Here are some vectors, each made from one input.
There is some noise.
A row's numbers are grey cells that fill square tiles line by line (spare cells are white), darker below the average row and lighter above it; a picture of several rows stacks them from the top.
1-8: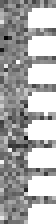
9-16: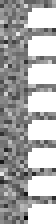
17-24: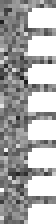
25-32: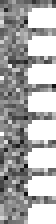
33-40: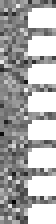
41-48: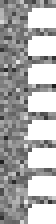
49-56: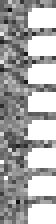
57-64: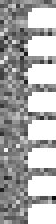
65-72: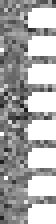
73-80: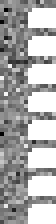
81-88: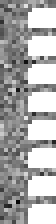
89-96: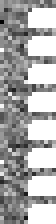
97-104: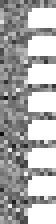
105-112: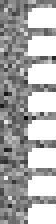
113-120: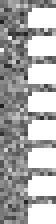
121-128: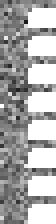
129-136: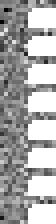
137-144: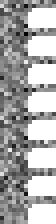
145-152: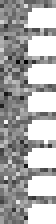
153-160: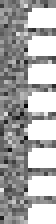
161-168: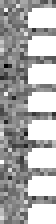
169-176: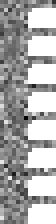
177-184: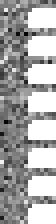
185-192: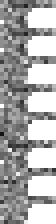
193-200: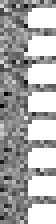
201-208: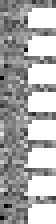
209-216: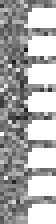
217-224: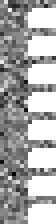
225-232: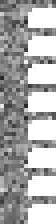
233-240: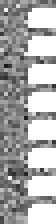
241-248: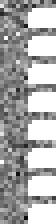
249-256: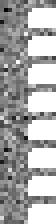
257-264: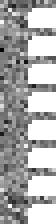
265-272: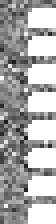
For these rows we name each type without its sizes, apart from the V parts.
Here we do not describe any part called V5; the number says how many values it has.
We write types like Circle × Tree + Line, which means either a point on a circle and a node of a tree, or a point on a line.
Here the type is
(Circle + Line) × List(V5).
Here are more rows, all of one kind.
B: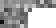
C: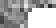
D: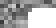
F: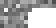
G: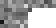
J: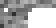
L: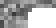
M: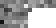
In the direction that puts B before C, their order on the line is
F, J, L, D, M, G, B, C.
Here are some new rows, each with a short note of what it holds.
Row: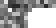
a point on a circle, together with the empty list
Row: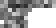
a point on a circle, together with the empty list
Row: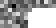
a point on a circle, together with the empty list
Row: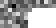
a point on a circle, together with the empty list
